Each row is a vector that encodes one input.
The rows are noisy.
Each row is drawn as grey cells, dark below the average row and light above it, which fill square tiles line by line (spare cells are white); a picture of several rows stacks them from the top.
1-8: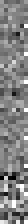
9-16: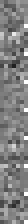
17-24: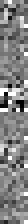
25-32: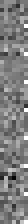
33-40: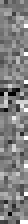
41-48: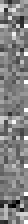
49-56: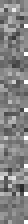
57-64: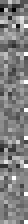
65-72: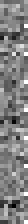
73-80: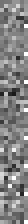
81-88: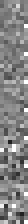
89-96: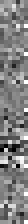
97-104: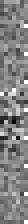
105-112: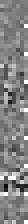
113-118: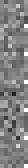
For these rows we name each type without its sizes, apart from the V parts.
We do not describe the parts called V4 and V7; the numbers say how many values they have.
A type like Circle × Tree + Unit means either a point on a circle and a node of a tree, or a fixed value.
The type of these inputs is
(Bool × Bool × Bool × Bool + V7) × Line × V4.
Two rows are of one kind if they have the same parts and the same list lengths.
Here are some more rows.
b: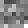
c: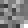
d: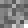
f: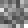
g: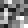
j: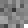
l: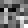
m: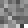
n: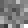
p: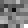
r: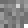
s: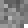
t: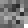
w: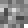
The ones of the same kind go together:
b, c, d, f, g
j, l, m, n, p, r, s, t, w

